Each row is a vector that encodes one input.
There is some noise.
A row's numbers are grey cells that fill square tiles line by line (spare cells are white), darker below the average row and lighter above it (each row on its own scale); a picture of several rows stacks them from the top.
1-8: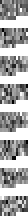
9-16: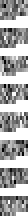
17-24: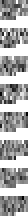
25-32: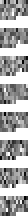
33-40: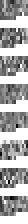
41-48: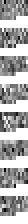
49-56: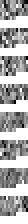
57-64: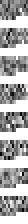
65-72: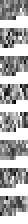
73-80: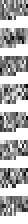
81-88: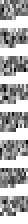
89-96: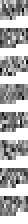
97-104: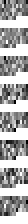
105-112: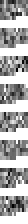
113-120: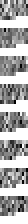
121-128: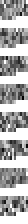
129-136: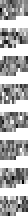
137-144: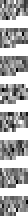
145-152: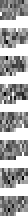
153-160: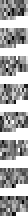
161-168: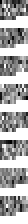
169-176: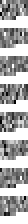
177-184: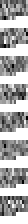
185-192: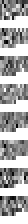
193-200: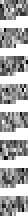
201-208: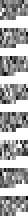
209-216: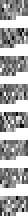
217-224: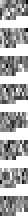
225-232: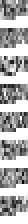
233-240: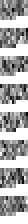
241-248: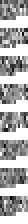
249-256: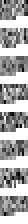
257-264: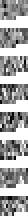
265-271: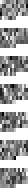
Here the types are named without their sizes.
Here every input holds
either a point on a line, or a list of points on a circle.
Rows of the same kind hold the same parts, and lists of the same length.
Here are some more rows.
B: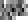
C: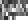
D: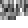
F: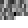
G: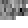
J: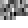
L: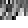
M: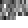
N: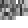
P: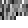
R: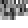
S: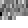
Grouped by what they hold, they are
B, G, N, R
C, M, S
D, L, P
F, J

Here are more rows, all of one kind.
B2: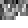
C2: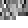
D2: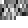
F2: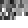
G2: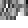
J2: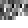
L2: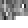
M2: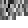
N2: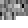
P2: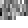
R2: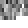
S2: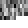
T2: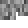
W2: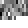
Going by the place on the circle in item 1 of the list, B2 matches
D2, G2 and M2.
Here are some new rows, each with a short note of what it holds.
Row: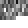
a list of two items
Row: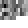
a point on a line
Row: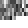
the empty list
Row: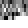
a list of two items
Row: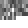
the empty list
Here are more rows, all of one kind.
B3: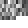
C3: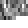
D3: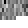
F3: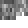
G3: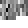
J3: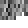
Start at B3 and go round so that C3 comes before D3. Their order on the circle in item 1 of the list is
B3, C3, G3, F3, J3, D3.
